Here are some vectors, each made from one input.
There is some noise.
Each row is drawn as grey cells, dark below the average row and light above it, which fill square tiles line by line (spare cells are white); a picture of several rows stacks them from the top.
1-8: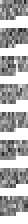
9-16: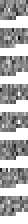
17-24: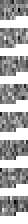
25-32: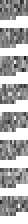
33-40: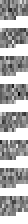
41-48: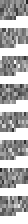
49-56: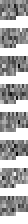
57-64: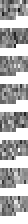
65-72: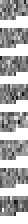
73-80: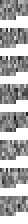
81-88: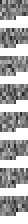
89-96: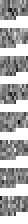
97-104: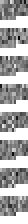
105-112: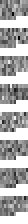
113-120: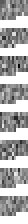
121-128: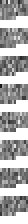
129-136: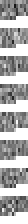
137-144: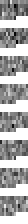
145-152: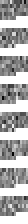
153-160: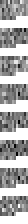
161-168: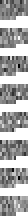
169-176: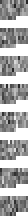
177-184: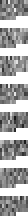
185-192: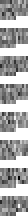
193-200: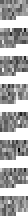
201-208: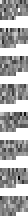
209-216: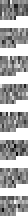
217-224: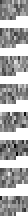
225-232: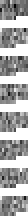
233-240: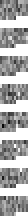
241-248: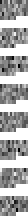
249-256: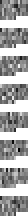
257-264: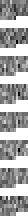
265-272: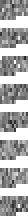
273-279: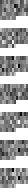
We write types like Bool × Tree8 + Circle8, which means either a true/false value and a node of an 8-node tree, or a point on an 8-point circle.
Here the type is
Label5 × Label5 × List2(Line5) × (Tree8 + Unit).
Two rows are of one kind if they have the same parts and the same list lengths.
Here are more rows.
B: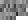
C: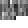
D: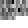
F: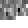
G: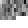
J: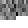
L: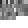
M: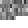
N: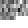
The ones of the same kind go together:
B, J, M
C
D, N
F
G
L

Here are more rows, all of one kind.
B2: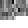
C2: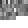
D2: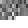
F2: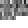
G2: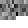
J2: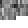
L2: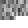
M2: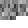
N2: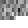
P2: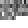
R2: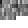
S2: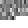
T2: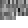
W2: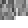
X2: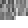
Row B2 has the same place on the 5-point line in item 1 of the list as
D2, F2, R2 and T2.
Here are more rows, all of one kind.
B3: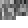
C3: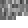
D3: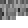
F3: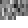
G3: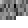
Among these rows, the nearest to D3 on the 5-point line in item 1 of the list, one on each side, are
C3 and G3.
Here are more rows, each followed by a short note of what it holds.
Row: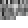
two labels (each one of 5) and a node of an 8-node tree, together with the empty list
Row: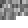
two labels (each one of 5), together with a list of two items
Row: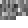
two labels (each one of 5), together with a list of one item
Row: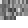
two labels (each one of 5) and a node of an 8-node tree, together with the empty list
